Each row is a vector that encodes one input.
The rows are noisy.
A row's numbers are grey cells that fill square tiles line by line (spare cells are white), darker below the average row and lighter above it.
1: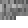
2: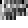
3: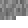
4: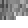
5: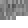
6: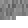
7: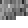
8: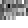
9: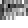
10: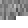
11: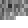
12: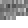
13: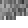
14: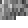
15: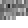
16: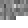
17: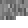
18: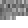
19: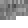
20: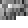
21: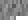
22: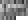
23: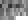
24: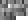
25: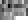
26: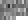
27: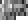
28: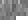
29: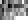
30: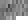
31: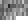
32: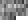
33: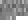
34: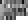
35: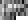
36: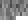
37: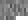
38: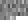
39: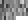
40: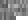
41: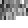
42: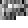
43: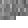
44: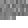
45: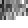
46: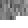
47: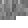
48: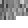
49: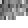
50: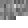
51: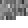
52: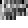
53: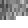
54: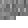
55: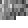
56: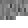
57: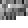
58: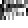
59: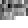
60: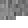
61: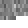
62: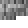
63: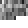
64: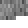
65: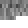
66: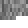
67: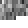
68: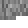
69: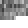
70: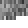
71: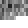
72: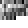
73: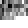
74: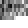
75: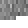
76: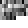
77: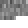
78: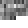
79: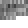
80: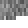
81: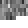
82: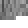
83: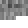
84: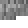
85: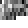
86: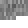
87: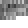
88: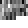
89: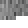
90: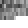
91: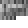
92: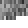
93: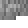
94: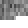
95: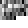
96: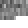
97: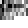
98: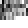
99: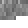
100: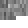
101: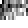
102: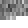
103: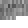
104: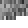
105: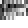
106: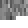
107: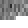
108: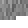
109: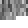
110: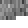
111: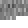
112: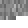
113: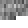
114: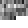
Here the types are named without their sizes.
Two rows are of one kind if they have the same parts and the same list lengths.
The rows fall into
2 kinds.
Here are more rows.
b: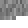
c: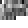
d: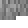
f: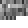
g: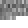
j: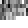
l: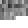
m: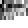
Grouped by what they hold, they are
b, c, g
d, f, j, l, m

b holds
a point on each of two lines.
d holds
a point on a line and three true/false values.
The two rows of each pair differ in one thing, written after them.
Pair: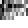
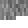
one of the three true/false values
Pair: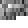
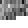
one of the three true/false values
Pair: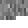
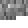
one of the three true/false values
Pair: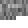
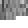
the place on the line
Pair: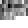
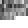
one of the three true/false values
